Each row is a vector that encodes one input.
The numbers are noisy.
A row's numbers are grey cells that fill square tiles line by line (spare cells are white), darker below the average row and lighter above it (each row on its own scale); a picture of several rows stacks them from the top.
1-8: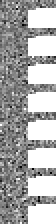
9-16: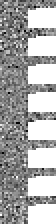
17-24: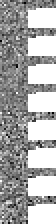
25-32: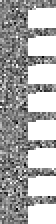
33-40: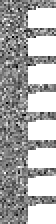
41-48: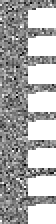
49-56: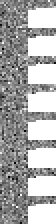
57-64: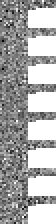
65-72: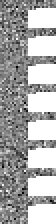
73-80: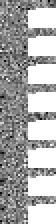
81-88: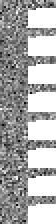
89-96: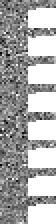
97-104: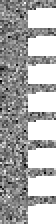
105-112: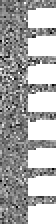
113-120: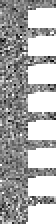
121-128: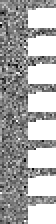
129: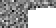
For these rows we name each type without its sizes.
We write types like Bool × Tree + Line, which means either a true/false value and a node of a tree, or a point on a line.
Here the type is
Label × (Label × (Label + Tree) + Unit).
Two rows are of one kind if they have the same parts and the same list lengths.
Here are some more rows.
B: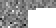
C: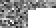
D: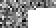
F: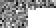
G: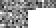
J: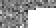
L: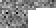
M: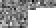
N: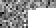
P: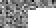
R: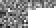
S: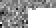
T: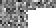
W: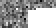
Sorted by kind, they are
B, F, L, M, P
C, D, G, J, T, W
N, R, S

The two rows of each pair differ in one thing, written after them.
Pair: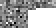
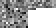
the node of the tree
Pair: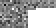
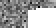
the node of the tree
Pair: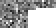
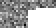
one of the two labels
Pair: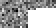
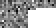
one of the two labels
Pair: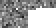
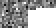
the node of the tree
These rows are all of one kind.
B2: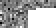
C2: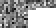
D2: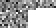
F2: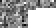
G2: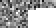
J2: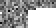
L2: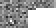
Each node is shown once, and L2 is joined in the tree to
B2 and D2.
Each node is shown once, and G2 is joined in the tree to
B2 and J2.
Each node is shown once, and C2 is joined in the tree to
F2.
